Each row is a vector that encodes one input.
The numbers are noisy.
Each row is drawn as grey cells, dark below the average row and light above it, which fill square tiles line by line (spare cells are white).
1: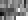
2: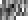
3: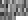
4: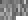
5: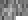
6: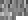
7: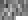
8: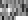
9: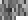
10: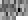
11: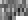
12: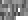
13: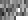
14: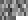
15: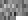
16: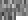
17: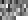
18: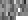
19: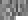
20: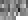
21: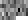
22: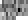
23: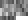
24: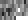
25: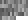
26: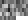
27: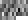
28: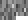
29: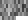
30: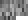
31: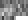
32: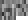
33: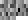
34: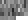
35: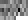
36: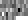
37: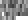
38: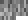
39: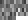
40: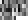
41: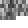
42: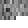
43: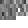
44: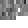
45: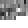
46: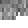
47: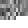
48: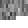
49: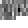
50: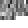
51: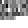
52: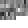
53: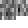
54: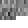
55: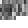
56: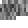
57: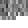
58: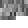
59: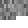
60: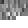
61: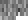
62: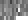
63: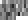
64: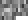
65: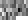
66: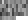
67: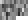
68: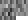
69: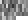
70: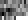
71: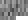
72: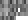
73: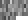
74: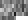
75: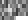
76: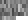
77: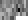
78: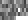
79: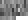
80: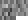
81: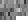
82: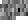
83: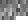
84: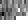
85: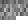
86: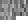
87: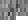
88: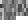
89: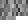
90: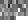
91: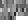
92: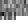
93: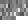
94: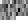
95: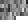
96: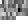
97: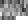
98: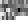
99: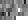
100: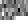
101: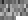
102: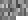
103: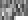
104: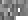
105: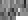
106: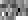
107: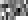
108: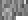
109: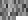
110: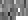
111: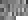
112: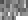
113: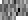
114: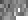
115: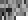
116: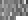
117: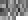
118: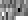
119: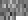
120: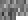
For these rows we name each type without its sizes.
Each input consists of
a point on a circle, together with either a point on a circle, or four true/false values.
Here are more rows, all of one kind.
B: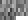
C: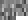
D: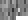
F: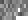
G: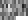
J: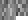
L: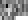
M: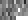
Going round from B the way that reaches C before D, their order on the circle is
B, C, G, L, J, F, D, M.
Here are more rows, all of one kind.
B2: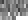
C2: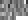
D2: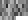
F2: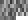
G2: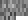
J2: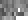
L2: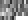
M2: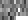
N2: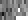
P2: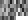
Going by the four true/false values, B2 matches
F2, G2, L2 and P2.
